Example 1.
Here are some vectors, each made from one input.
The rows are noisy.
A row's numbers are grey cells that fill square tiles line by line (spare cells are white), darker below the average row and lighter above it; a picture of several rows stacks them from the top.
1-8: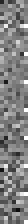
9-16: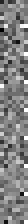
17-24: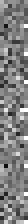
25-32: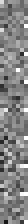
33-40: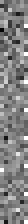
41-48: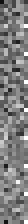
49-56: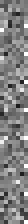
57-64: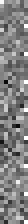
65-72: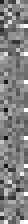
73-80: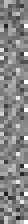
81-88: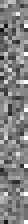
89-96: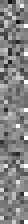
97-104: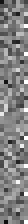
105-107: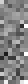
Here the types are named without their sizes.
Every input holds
either a point on a circle, or a fixed value, or three true/false values.
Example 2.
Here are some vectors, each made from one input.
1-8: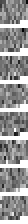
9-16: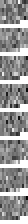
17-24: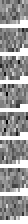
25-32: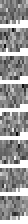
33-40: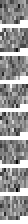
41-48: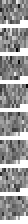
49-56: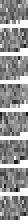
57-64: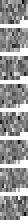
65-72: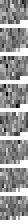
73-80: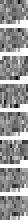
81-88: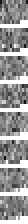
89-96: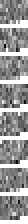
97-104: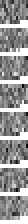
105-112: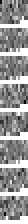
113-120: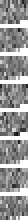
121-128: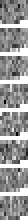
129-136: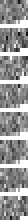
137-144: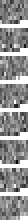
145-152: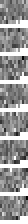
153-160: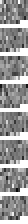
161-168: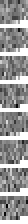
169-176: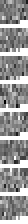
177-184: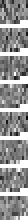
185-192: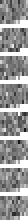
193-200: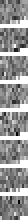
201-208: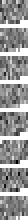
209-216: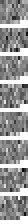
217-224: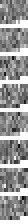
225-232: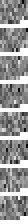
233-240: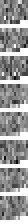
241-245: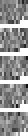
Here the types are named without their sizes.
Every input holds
a point on a circle, together with either a fixed value, or a node of a tree.
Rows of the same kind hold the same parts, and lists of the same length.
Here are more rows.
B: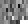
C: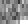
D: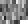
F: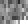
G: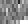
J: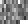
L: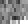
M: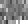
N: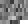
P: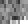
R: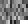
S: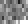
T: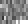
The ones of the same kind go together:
B, D, J, N, R
C, F, G, L, M, P, S, T

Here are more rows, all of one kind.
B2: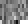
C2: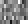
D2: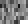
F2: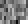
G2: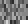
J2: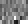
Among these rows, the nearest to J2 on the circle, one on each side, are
B2 and C2.
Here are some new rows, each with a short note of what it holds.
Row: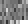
a point on a circle
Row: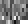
a point on a circle and a node of a tree
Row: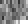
a point on a circle
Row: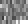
a point on a circle
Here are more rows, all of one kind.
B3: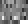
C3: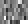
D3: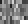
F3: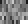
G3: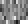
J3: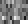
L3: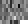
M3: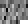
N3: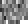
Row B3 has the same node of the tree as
D3, F3 and J3.
